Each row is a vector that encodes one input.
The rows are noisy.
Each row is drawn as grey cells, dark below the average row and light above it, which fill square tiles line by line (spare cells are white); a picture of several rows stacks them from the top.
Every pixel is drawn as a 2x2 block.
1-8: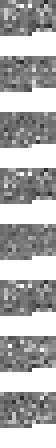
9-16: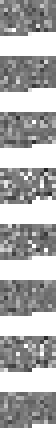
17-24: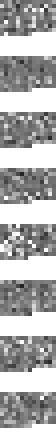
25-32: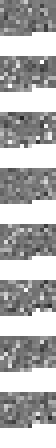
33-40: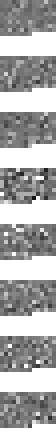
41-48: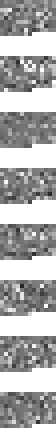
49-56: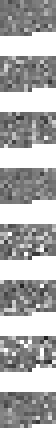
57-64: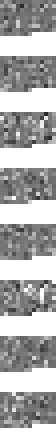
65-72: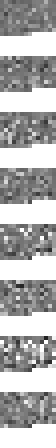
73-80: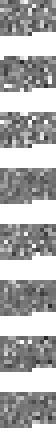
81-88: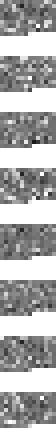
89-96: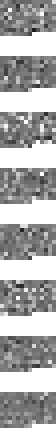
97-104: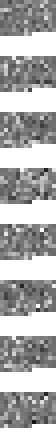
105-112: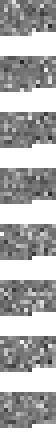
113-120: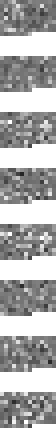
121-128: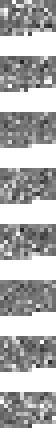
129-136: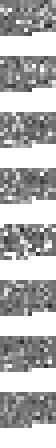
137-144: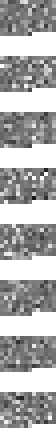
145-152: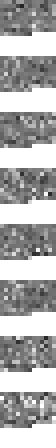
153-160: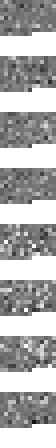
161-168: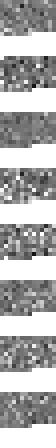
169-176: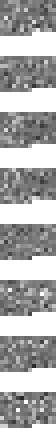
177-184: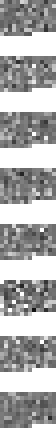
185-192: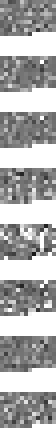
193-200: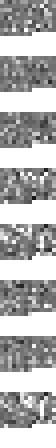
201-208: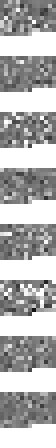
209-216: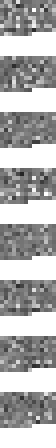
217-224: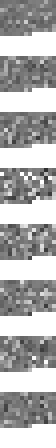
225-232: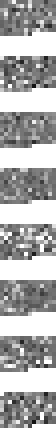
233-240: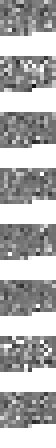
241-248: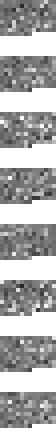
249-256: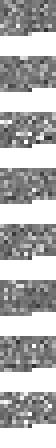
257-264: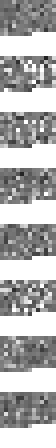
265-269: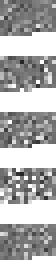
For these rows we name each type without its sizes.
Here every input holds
a list of points on a circle.
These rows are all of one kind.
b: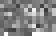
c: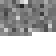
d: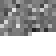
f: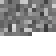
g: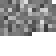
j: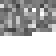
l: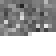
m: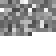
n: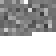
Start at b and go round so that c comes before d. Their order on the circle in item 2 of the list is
b, n, c, j, m, f, d, g, l.
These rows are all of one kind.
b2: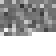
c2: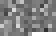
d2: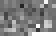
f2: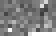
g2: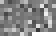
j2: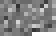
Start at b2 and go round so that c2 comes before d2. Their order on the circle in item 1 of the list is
b2, c2, j2, d2, g2, f2.
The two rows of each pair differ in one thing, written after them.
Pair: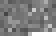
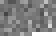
the place on the circle in item 2 of the list
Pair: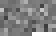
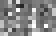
the place on the circle in item 1 of the list
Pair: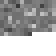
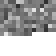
the place on the circle in item 1 of the list
